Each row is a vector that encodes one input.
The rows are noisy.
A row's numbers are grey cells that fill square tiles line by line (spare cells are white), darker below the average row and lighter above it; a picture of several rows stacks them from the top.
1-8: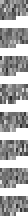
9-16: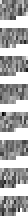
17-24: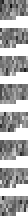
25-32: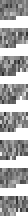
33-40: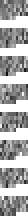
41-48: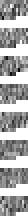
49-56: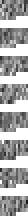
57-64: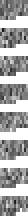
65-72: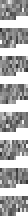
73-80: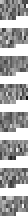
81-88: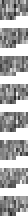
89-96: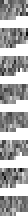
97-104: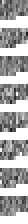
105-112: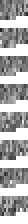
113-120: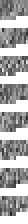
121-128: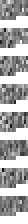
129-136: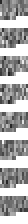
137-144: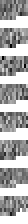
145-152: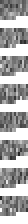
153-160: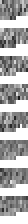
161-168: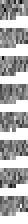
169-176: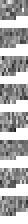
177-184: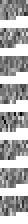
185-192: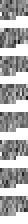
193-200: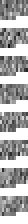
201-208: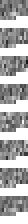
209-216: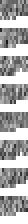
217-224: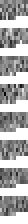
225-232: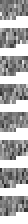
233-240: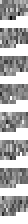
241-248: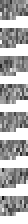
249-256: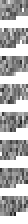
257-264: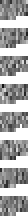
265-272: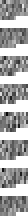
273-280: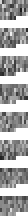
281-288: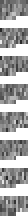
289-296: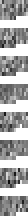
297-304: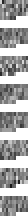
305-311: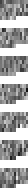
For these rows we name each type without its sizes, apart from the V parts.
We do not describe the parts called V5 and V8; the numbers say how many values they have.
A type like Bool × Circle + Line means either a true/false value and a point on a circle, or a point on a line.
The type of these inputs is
(Line + V8) × V5 + List(Circle).
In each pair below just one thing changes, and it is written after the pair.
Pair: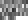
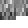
the place on the circle in item 1 of the list
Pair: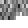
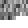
the place on the circle in item 2 of the list
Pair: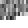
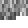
the place on the circle in item 1 of the list
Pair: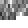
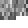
the place on the circle in item 2 of the list
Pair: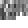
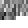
the place on the circle in item 2 of the list
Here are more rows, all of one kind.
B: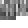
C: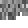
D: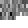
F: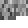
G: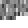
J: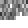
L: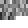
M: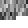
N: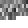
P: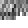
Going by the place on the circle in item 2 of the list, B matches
L and M.
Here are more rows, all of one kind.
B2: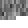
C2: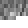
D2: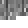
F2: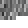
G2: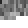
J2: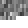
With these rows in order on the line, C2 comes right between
D2 and J2.
